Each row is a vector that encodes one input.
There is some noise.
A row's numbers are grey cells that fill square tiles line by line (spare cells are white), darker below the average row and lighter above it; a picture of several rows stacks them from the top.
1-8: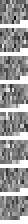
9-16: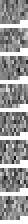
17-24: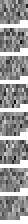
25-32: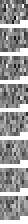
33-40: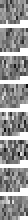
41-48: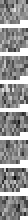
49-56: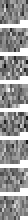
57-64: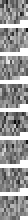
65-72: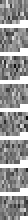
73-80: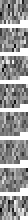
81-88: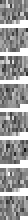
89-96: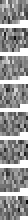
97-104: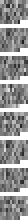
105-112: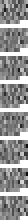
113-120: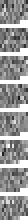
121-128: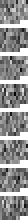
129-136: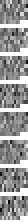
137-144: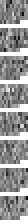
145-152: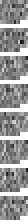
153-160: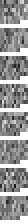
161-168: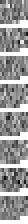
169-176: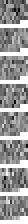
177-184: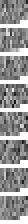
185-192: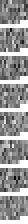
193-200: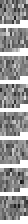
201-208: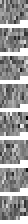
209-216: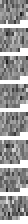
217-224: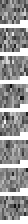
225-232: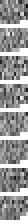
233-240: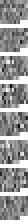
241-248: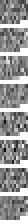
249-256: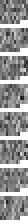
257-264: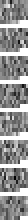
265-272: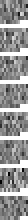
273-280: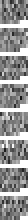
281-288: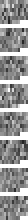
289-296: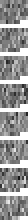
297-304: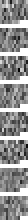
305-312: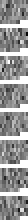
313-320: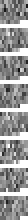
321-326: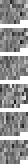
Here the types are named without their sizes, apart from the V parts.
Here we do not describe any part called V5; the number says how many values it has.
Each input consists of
either a point on a line, or a true/false value and a value of V5, or a list of points on a circle.
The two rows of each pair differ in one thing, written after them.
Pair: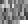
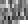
the value of V5
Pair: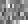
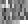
the value of V5
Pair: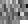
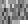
the true/false value
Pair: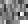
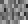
the value of V5
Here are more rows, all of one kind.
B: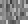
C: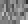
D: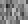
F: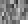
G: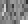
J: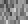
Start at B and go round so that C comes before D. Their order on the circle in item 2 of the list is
B, J, C, F, G, D.
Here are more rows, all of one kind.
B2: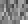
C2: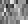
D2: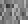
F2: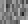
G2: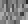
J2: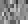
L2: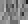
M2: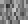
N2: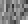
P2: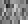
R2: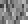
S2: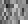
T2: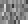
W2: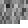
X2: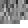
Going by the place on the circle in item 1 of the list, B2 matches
G2, L2, N2 and X2.
